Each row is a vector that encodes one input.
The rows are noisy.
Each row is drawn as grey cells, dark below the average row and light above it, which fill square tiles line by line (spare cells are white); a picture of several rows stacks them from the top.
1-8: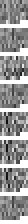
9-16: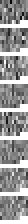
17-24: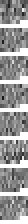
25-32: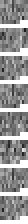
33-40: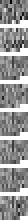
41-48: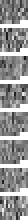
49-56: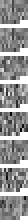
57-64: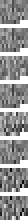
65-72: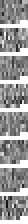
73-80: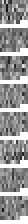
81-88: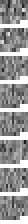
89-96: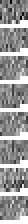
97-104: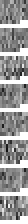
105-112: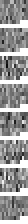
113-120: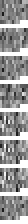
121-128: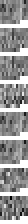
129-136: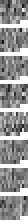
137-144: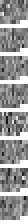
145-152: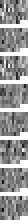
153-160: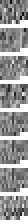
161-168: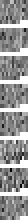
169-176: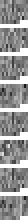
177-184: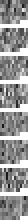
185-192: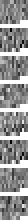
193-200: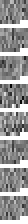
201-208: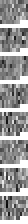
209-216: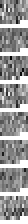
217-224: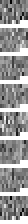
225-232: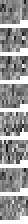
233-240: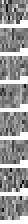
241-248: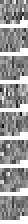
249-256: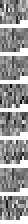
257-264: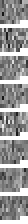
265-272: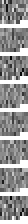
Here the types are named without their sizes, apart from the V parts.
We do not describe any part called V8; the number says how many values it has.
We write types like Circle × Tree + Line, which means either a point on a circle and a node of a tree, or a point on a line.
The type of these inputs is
Bool × V8 + Label.
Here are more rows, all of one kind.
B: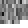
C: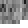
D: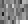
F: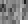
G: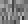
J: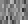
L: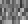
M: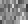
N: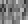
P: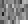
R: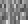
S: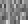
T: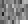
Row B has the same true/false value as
L and N.
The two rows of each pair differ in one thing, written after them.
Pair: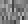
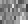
the value of V8
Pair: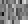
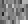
the true/false value
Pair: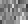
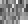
the true/false value
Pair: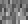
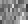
the value of V8
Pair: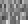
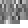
the true/false value
